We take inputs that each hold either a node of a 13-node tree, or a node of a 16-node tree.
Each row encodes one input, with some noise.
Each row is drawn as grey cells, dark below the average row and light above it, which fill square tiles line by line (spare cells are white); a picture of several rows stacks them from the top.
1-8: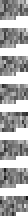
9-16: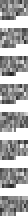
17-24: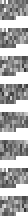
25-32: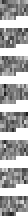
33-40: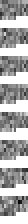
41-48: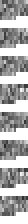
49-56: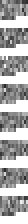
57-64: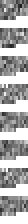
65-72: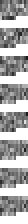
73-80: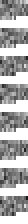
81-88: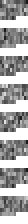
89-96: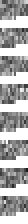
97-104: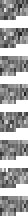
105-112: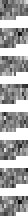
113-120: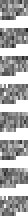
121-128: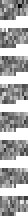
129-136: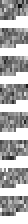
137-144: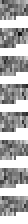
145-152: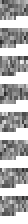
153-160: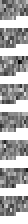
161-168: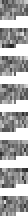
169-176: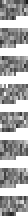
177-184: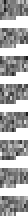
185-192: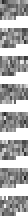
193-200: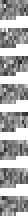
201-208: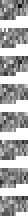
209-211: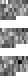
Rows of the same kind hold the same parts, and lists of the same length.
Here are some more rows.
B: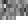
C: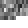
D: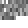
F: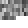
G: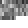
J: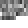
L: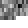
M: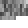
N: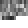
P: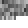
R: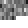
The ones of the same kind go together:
B, M, P
C, D, F, G, J, L, N, R

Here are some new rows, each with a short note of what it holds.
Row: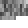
a node of a 16-node tree
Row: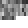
a node of a 13-node tree
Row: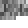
a node of a 16-node tree
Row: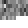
a node of a 16-node tree
